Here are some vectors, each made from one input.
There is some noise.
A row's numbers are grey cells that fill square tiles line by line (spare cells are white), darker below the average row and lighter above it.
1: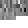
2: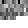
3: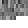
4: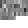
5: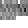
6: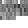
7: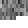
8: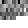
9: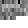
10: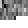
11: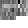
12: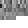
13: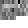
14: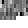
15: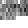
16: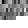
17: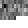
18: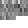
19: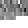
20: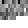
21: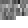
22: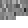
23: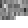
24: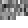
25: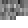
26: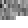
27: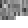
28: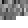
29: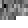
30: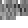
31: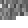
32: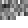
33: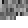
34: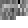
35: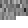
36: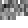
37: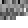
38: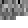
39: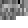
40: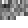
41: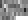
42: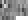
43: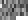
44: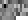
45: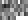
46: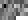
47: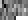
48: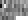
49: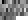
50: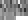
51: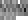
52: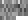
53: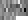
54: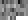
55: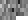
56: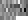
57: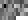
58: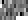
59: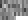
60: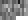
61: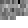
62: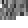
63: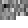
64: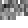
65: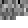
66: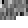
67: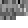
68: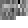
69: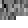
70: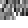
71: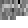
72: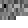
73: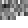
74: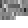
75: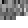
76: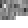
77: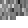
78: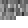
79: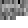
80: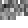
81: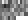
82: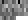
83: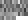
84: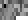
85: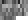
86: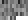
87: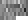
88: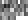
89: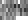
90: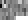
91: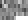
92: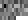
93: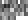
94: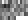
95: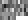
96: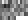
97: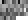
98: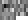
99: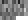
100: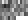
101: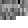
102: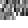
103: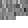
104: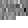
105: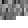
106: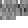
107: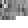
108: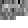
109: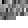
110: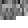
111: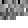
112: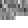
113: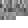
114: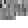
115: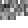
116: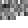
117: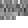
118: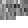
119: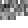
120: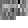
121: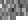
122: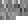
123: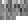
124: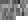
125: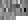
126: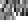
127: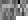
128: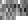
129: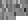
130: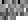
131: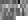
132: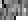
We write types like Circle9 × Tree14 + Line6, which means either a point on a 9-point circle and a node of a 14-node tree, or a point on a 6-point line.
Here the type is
List2(Line3 × Line4 + Line6).
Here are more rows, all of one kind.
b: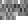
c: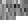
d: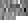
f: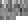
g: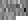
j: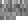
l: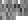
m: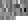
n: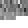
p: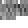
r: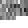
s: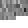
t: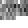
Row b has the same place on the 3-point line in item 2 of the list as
d, g and t.
